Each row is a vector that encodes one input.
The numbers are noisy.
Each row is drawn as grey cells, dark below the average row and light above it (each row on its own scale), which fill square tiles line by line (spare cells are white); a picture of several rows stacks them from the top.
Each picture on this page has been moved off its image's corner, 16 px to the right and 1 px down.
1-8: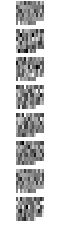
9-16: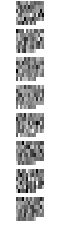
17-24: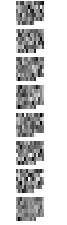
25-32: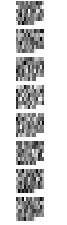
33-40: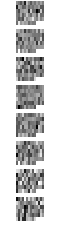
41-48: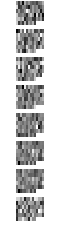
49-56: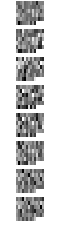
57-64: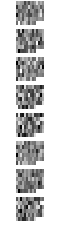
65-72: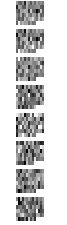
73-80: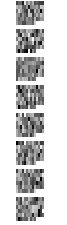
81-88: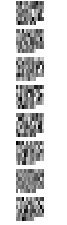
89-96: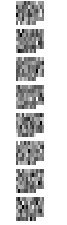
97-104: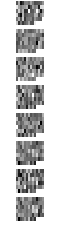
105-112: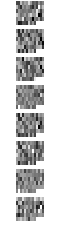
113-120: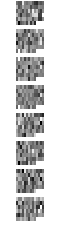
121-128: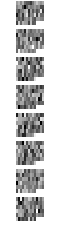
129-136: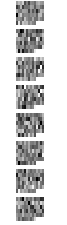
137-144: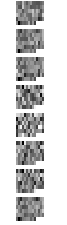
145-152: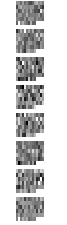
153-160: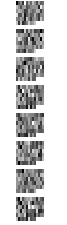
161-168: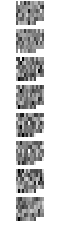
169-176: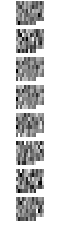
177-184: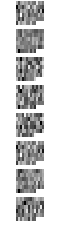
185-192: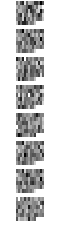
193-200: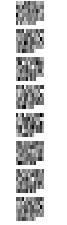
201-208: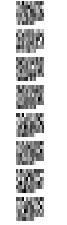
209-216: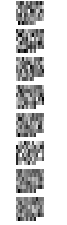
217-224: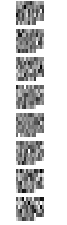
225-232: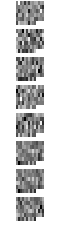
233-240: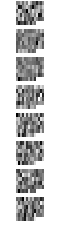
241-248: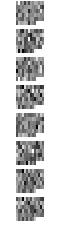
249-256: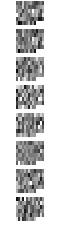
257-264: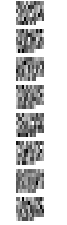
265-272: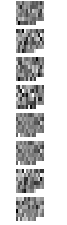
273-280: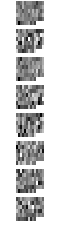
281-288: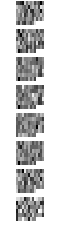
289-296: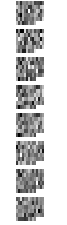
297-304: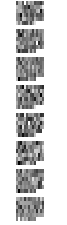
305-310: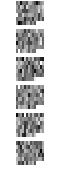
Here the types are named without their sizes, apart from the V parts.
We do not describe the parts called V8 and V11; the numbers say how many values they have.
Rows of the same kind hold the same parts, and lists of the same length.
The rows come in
3 kinds.
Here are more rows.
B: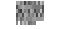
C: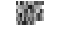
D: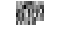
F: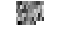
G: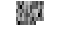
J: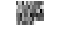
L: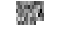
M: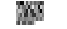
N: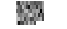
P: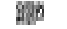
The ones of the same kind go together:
B, D, P
C, J, M
F, G, L, N

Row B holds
a value of V11.
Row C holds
a point on each of two circles and a point on a line.
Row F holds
a point on each of two circles and a value of V8.
